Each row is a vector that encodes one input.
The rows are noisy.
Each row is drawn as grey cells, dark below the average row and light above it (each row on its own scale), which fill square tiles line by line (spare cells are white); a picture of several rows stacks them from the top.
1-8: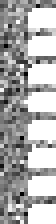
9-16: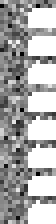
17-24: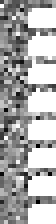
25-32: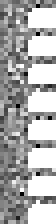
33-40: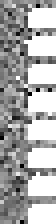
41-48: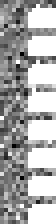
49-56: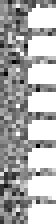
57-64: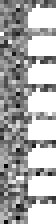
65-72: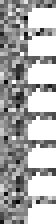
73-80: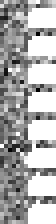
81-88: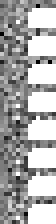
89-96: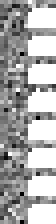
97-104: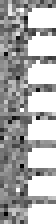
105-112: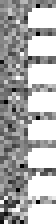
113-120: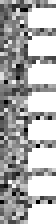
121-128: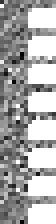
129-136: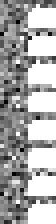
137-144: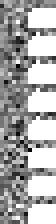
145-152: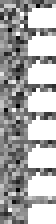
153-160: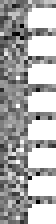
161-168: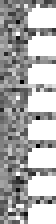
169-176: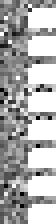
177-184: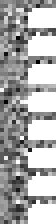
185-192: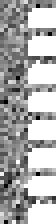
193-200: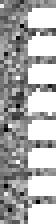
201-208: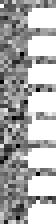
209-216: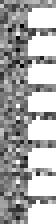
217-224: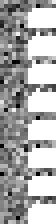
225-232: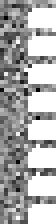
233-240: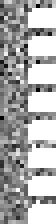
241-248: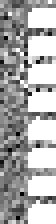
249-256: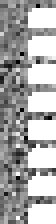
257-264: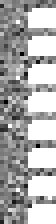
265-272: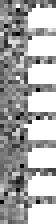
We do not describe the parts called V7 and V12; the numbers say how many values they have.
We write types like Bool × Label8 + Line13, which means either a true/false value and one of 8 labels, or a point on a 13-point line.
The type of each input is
(Line8 + V7) × V12 + Line9.
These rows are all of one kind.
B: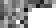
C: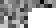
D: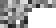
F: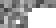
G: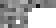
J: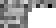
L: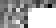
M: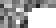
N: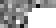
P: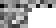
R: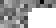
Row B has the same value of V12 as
C, L and R.
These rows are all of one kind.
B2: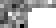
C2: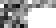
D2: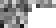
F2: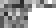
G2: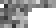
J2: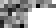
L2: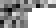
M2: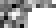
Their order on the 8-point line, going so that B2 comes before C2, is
F2, D2, J2, L2, M2, B2, C2, G2.
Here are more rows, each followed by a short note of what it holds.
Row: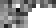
a point on a 9-point line
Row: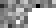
a value of V7 and a value of V12
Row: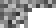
a value of V7 and a value of V12
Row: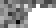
a point on a 9-point line
